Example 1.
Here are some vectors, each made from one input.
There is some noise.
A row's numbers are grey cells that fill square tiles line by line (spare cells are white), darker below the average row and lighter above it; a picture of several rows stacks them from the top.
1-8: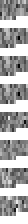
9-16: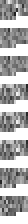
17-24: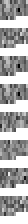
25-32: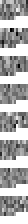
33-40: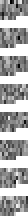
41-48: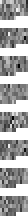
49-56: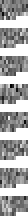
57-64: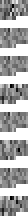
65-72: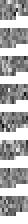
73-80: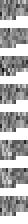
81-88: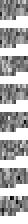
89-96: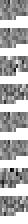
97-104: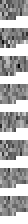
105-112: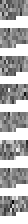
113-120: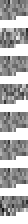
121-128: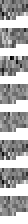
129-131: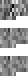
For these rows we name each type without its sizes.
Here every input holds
a label.
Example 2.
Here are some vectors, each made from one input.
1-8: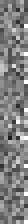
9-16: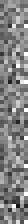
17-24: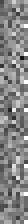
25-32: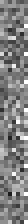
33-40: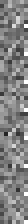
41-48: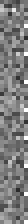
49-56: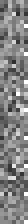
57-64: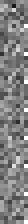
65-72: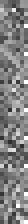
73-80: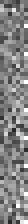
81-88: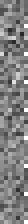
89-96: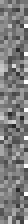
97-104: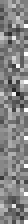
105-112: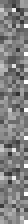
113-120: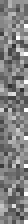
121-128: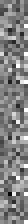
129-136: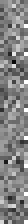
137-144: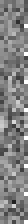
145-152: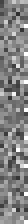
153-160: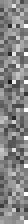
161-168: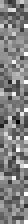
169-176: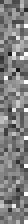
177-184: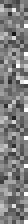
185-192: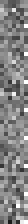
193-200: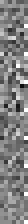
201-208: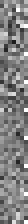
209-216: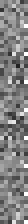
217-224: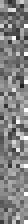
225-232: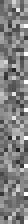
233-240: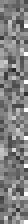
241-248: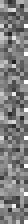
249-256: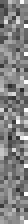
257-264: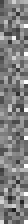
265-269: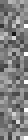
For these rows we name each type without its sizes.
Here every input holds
a point on a line.
